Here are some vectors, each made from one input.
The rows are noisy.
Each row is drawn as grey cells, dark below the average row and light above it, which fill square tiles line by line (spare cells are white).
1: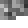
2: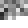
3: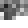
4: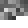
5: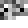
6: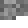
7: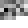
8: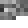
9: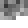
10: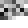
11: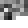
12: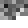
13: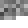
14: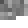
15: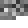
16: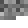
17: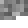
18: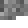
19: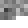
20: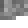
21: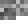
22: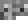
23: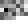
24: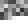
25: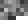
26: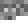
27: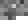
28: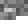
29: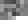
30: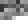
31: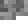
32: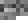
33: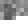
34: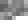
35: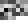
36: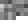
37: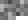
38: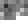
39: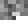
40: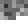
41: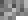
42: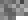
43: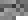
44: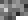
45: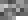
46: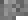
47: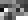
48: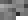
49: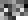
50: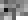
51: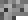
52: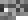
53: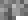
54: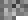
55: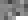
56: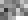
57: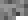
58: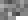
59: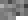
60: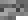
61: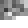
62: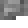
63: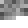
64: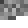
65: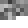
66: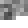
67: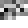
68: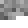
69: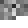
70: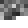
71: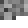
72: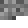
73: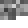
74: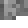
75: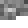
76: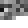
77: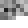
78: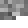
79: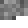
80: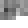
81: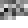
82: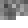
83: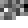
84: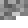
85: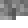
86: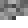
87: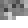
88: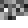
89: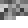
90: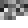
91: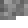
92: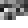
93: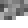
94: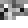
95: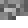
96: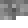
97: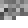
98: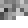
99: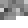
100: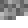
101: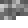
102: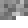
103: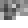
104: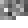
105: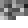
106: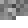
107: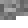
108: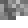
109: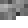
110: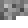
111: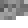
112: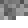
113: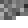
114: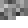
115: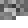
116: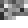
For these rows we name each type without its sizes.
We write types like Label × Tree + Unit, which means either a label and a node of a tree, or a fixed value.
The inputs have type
Line + Tree.
